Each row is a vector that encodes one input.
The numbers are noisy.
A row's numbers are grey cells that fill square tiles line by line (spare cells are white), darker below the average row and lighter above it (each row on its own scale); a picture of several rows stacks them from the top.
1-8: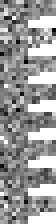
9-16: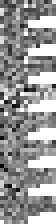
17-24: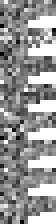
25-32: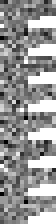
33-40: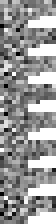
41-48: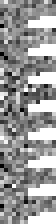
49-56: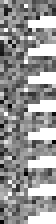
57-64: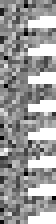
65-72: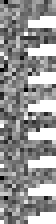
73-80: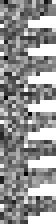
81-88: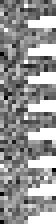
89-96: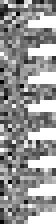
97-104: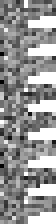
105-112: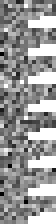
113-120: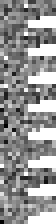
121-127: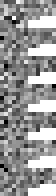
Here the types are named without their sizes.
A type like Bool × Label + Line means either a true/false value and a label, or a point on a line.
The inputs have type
Bool × (Label + Line).
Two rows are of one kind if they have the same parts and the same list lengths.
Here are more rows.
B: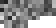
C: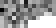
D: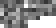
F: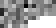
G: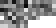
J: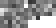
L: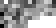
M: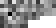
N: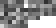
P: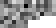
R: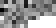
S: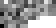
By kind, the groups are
B, C, D, F, G, L, N, R, S
J, M, P

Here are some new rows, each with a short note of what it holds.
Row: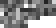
a label and a true/false value
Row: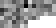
a label and a true/false value
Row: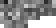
a label and a true/false value
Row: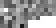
a point on a line and a true/false value
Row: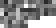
a label and a true/false value
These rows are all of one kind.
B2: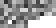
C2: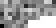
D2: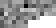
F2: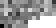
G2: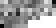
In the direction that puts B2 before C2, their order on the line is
B2, D2, C2, F2, G2.
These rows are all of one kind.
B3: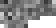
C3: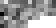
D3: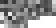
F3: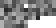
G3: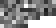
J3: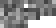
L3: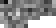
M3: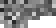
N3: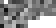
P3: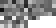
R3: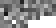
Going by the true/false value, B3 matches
D3, L3, M3 and P3.
